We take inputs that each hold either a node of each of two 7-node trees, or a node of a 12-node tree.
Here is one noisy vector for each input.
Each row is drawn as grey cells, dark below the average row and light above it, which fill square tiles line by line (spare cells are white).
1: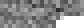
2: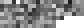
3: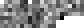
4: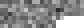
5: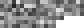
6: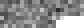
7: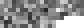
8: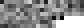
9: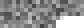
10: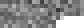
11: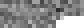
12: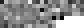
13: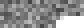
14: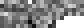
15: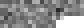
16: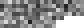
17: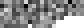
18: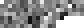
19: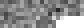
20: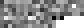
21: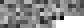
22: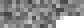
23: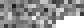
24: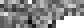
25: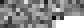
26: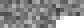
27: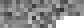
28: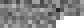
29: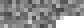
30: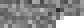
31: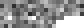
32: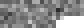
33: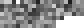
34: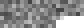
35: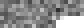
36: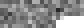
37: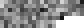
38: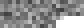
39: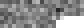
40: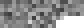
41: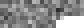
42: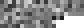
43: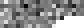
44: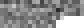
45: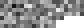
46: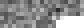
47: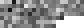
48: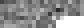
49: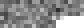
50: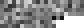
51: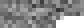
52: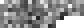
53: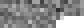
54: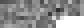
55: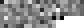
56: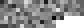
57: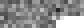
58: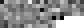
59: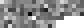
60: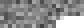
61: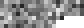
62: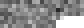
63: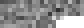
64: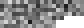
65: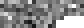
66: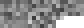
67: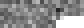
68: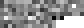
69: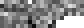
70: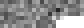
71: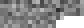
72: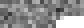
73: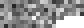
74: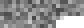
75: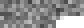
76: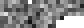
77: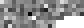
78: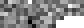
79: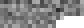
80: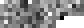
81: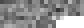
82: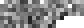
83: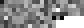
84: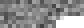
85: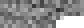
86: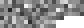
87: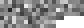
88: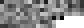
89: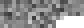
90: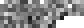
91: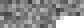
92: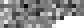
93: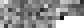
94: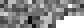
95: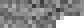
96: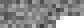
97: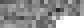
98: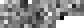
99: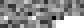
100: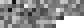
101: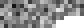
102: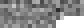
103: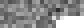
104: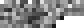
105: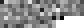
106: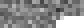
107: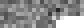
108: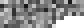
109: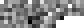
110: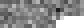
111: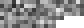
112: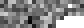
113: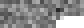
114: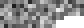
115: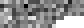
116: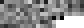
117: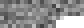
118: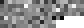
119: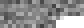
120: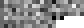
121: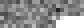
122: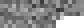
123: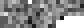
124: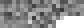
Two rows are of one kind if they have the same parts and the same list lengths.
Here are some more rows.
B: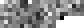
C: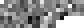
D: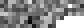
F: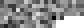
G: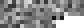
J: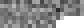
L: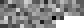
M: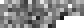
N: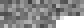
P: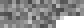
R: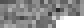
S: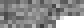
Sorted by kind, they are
B, C, D, F, G, L, M
J, N, P, R, S

